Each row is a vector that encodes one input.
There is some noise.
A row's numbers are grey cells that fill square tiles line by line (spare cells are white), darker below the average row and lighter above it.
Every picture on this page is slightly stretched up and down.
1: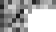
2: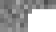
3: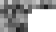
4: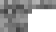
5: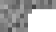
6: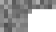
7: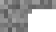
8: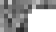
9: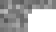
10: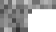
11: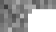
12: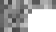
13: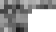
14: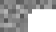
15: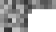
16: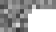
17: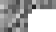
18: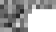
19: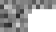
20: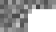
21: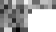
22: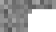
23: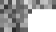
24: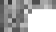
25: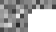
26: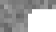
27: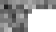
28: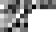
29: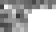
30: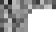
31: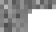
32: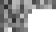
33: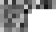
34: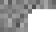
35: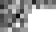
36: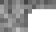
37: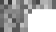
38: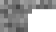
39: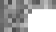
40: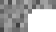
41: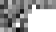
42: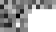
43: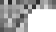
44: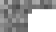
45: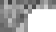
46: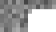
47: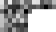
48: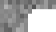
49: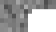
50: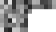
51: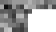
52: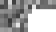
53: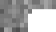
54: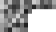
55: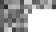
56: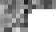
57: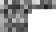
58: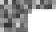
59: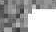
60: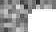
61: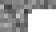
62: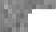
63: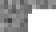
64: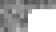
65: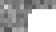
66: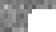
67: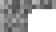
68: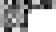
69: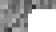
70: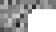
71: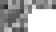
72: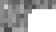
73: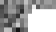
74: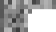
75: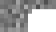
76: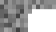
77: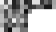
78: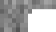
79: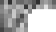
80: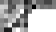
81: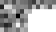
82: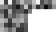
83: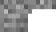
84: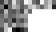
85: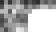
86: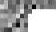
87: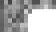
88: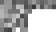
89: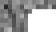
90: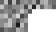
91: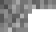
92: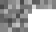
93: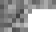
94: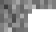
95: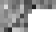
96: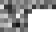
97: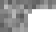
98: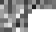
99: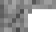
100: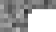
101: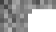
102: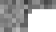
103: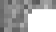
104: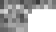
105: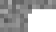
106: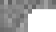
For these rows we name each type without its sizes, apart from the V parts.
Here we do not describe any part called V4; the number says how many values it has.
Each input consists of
either a point on a line, or a node of a tree, or a value of V4.
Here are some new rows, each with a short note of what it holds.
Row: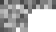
a value of V4
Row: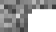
a value of V4
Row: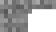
a node of a tree
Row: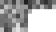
a point on a line
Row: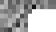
a node of a tree
